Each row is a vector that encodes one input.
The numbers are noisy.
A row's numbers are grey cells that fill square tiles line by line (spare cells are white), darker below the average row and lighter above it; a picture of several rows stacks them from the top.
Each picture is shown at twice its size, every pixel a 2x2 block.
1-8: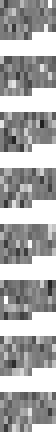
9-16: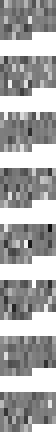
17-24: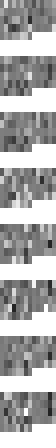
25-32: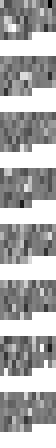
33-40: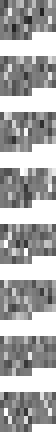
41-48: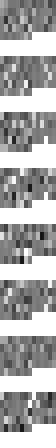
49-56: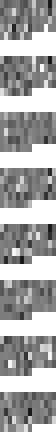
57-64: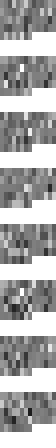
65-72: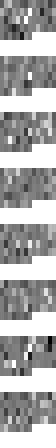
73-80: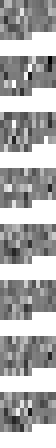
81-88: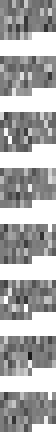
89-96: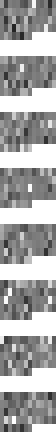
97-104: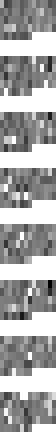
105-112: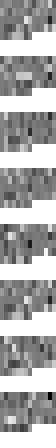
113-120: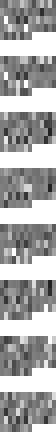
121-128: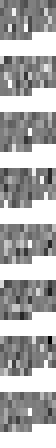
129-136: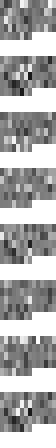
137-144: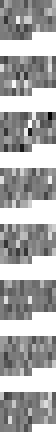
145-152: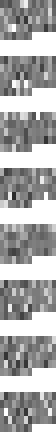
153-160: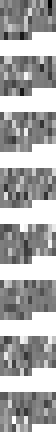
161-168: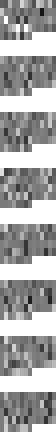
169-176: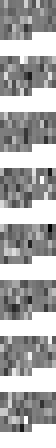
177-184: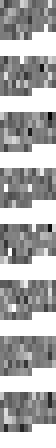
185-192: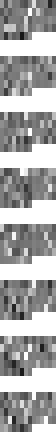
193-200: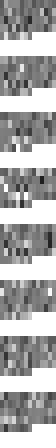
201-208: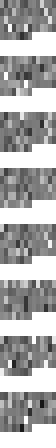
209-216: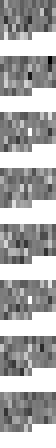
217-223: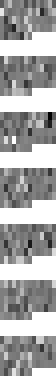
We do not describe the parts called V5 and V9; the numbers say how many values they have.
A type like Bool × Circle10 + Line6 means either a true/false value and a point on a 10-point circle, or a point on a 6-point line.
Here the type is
(Bool × Line4 + V5) × Label6 × V9.
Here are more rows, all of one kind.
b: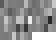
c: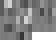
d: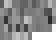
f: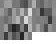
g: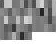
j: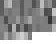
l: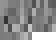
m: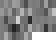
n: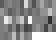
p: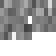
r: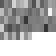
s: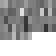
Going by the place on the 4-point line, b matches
c, g, l and m.
